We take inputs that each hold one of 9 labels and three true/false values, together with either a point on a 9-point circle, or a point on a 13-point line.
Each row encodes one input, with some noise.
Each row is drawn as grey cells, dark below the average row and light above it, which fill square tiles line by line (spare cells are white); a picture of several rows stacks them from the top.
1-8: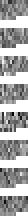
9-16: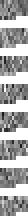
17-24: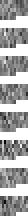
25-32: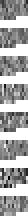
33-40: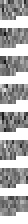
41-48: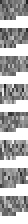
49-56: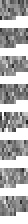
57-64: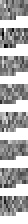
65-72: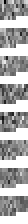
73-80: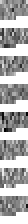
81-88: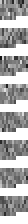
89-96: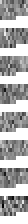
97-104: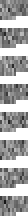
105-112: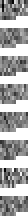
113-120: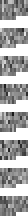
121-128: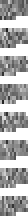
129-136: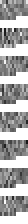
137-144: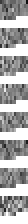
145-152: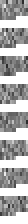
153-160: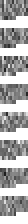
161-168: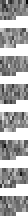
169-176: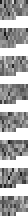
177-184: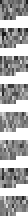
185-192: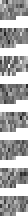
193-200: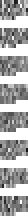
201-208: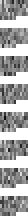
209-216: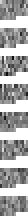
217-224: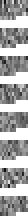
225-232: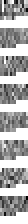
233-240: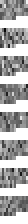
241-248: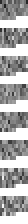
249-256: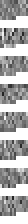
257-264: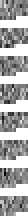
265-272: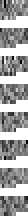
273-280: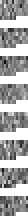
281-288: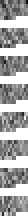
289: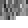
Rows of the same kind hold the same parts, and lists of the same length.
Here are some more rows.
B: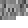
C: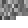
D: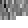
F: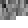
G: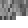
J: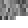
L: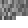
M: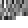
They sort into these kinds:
B, C, D, F
G, J, L, M

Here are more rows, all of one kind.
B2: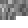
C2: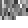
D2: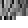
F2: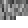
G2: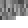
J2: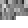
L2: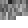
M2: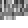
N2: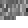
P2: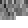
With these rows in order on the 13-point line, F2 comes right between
J2 and M2.
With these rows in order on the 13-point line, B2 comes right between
J2 and P2.
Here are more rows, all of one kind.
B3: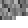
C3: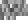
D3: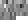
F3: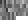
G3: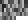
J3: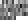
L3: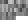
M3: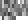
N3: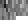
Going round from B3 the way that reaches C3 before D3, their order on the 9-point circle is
B3, N3, F3, J3, C3, L3, M3, D3, G3.
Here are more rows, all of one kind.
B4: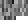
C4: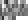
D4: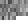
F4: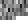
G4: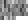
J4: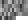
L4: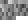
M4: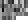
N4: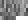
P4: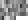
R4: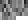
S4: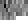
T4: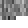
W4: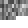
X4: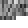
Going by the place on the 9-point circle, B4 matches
F4, J4, R4 and S4.
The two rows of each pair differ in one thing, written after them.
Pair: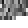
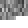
the place on the 13-point line
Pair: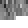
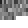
one of the three true/false values
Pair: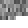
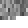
the place on the 13-point line
